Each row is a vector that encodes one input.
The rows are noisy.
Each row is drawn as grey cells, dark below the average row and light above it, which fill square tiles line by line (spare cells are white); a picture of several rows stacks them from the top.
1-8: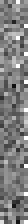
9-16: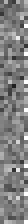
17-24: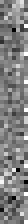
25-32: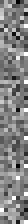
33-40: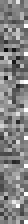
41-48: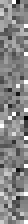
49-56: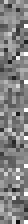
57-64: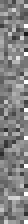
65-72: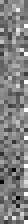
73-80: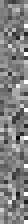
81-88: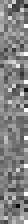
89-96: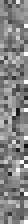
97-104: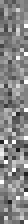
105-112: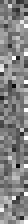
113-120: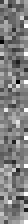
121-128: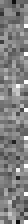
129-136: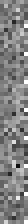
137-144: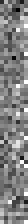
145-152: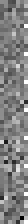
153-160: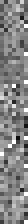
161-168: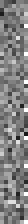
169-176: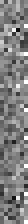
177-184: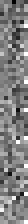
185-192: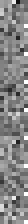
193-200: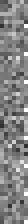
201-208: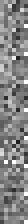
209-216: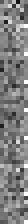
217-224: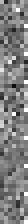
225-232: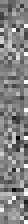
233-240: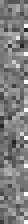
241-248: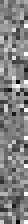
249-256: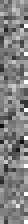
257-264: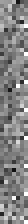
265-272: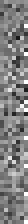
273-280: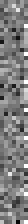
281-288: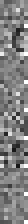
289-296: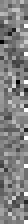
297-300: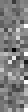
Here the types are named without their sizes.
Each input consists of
either a point on a circle and a node of a tree, or a label.
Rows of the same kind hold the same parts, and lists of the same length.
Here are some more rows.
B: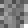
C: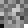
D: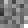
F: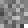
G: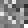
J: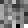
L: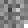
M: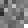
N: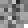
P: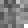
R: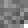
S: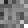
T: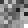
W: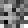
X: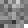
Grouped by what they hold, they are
B, C, D, F, L, M, P, R, S, X
G, J, N, T, W

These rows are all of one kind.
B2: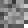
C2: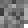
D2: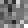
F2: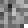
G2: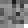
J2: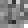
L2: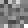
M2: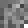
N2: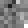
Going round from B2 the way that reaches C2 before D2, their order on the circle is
B2, C2, M2, L2, N2, F2, D2, G2, J2.
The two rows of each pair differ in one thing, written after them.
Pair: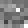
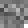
the place on the circle
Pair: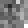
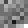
the place on the circle
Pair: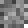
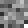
the place on the circle
